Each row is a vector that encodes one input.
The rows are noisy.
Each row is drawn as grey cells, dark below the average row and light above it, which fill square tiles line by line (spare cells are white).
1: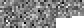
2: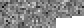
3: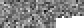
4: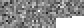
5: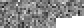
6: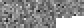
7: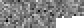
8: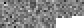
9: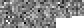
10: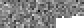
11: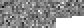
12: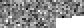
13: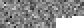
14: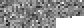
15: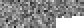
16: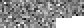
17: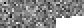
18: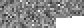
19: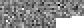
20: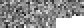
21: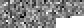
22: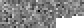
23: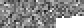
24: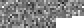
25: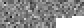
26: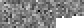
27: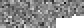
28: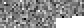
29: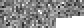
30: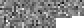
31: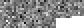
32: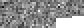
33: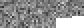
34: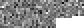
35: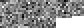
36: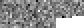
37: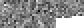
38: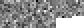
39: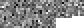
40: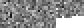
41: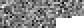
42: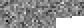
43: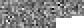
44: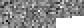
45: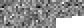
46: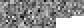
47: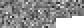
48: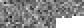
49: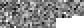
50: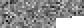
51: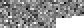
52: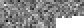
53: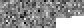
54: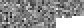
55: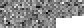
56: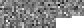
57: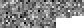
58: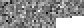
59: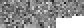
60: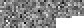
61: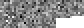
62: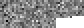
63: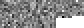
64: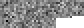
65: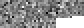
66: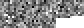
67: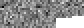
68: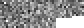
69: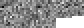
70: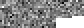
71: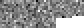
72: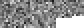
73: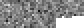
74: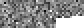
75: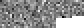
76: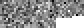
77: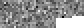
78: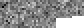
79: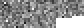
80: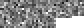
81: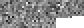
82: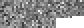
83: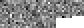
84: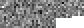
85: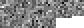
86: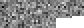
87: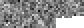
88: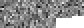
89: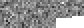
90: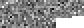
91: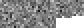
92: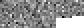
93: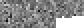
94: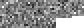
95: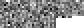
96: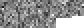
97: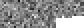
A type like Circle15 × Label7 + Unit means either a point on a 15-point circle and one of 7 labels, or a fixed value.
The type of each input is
Bool × (Line5 + Line9).
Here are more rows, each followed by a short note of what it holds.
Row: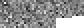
a point on a 5-point line and a true/false value
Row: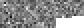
a point on a 9-point line and a true/false value
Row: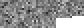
a point on a 9-point line and a true/false value
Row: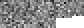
a point on a 5-point line and a true/false value
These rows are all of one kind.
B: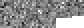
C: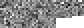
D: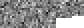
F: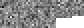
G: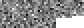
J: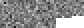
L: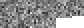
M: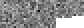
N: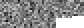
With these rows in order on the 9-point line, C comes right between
M and N.
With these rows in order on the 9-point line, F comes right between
D and L.
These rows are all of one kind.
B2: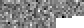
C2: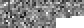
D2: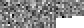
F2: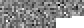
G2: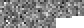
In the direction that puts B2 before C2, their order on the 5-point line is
D2, B2, F2, G2, C2.
